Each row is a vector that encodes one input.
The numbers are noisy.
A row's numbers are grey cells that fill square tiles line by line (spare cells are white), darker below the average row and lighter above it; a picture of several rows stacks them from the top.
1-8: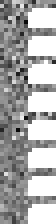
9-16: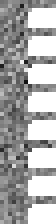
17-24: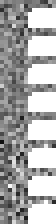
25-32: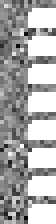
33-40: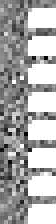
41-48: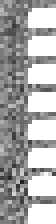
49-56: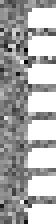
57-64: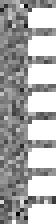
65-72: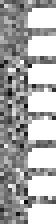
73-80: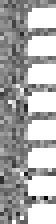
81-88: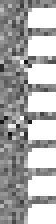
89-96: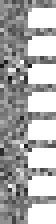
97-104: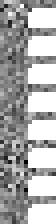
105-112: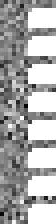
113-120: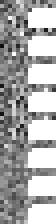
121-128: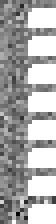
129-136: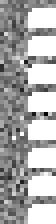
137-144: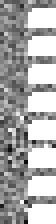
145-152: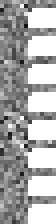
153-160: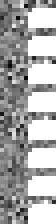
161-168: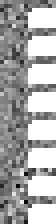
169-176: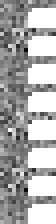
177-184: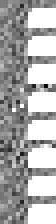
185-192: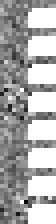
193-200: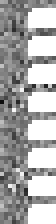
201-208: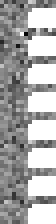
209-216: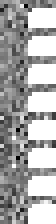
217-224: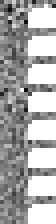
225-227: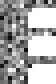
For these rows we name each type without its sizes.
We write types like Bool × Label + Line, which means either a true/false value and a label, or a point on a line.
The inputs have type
(Circle + Unit) × Line + Tree.
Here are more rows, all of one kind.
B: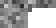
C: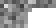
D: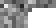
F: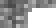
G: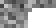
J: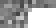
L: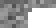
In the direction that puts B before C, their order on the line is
B, D, C, G, F, L, J.
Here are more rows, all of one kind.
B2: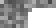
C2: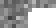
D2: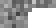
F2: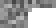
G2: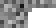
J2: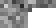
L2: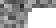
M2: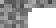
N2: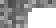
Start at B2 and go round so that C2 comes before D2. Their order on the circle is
B2, C2, N2, J2, D2, G2, L2, F2, M2.
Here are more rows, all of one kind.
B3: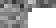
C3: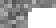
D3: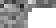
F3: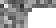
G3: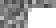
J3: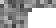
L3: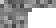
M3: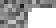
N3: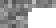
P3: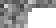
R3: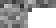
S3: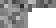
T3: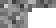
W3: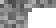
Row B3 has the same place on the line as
R3, S3 and T3.
